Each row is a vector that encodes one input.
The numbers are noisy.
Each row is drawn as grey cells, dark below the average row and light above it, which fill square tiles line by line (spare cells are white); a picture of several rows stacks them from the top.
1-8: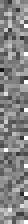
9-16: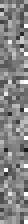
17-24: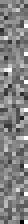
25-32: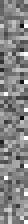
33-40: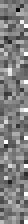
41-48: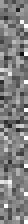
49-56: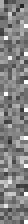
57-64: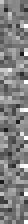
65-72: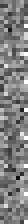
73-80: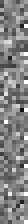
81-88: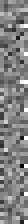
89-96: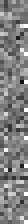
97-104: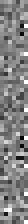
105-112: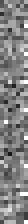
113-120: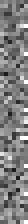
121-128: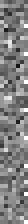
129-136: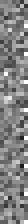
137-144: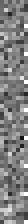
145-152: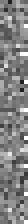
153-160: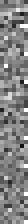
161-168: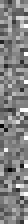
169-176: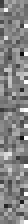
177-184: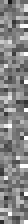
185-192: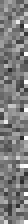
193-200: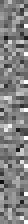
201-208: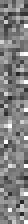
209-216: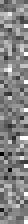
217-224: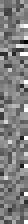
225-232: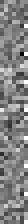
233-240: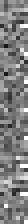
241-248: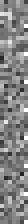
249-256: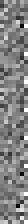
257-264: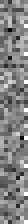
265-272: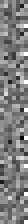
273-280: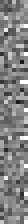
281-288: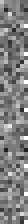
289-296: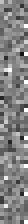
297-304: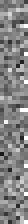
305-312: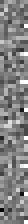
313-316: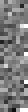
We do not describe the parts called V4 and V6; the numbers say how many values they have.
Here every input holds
either a point on an 11-point line and a value of V6, or a point on a 13-point line and a value of V4.
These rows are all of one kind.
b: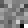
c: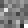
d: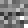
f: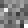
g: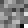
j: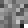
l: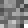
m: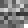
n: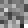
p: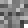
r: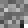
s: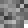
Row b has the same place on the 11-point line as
c, f, j and p.
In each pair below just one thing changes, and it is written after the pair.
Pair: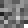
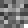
the place on the 11-point line
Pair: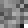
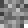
the place on the 11-point line
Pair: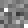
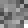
the value of V6
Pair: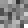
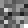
the value of V6
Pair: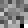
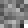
the value of V6
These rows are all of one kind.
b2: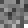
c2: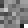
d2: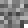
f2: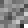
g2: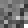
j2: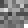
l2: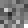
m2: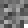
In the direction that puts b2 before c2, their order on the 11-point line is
g2, b2, l2, f2, m2, d2, j2, c2.
